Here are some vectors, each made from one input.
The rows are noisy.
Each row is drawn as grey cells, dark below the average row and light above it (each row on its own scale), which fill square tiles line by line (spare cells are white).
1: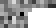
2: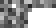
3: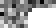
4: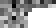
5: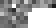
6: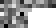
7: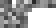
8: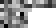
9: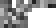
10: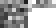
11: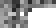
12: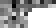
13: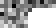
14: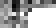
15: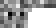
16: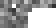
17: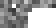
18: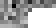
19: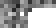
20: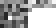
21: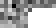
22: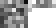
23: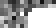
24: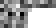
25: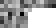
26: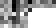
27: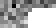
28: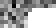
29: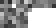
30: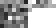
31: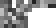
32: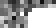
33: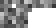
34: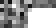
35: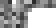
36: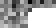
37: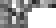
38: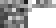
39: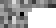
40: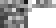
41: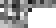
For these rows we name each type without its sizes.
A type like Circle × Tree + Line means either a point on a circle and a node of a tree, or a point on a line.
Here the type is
List(Line).
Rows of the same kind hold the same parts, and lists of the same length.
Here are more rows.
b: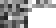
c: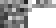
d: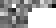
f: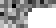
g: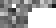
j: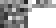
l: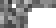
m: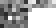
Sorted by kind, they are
b, c, j, m
d, g, l
f

